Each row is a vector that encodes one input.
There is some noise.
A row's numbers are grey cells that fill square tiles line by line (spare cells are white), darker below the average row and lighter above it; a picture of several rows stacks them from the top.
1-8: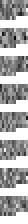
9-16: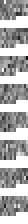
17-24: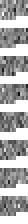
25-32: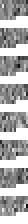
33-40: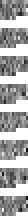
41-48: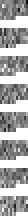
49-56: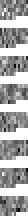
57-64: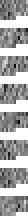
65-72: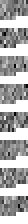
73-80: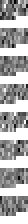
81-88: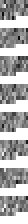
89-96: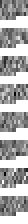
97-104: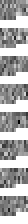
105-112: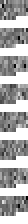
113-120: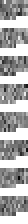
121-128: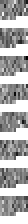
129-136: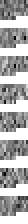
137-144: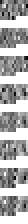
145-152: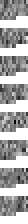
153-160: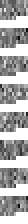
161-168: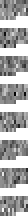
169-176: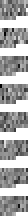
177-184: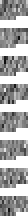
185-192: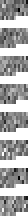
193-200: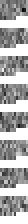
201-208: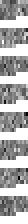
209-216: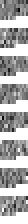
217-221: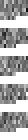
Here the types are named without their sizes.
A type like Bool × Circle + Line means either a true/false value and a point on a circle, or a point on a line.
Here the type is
(Bool × Bool × Bool + Label) × Tree.
